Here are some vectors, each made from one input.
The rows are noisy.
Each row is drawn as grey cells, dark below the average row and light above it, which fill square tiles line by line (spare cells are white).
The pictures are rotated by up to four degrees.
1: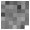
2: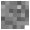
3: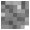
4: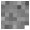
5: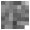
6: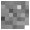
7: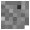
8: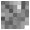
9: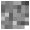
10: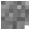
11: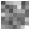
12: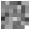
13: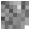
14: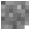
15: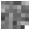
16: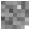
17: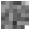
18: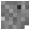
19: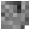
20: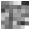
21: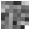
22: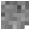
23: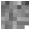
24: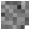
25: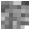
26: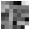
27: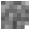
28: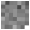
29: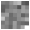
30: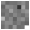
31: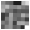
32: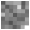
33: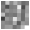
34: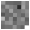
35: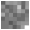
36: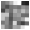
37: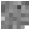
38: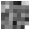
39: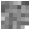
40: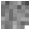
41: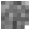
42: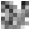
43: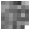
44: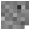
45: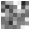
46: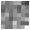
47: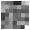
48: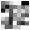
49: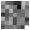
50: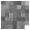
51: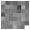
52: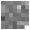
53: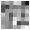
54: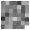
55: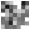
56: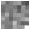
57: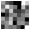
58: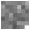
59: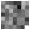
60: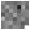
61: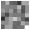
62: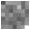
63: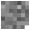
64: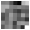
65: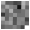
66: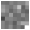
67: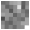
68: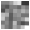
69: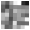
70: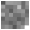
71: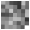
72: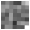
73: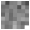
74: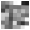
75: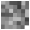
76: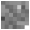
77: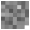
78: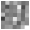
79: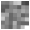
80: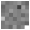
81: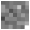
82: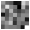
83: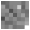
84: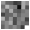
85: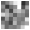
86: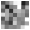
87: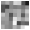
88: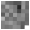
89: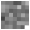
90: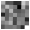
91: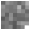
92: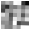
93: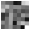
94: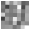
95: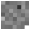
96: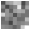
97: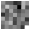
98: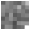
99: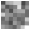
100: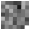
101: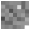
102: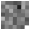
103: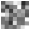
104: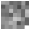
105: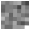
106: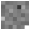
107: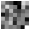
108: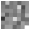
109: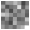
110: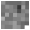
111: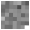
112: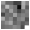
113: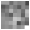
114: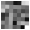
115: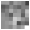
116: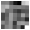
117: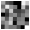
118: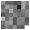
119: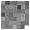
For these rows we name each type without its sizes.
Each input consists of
a true/false value, together with either a point on a circle, or a fixed value.
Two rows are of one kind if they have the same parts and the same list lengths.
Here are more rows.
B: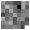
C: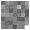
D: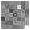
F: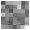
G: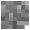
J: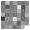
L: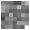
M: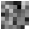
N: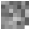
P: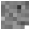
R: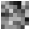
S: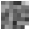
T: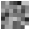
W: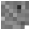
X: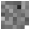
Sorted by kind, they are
B, C, D, F, G, L, M, P, S, W, X
J, N, R, T

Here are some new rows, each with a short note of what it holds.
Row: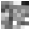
a point on a circle and a true/false value
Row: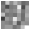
a true/false value
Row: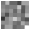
a true/false value
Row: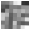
a point on a circle and a true/false value
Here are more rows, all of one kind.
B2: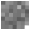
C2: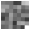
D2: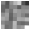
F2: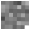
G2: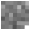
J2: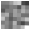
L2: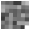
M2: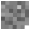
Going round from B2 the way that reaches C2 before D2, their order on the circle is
B2, J2, G2, C2, D2, L2, F2, M2.
